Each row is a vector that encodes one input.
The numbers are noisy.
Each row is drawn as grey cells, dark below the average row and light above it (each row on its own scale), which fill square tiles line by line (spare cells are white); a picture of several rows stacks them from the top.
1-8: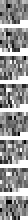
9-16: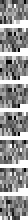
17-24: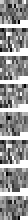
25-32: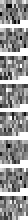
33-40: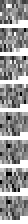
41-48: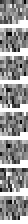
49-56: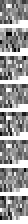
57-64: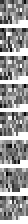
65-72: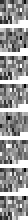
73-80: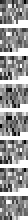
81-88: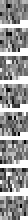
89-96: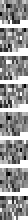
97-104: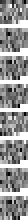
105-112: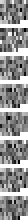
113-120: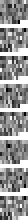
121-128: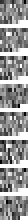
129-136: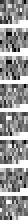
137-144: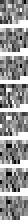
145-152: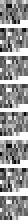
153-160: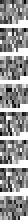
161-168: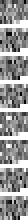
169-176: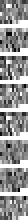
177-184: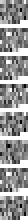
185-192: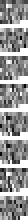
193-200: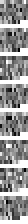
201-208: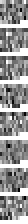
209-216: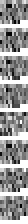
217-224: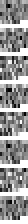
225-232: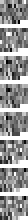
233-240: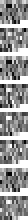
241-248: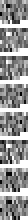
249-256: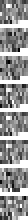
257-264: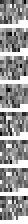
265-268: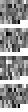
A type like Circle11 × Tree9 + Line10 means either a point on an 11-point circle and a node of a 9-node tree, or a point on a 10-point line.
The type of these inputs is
Bool × Line11.
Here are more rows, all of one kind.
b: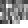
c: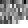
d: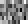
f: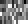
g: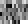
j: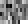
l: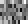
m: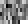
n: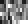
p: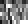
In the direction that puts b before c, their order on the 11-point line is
d, l, b, p, n, g, c, f, m, j.
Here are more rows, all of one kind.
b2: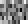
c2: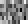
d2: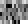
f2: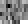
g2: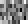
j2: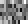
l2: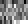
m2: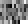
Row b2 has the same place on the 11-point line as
c2 and g2.
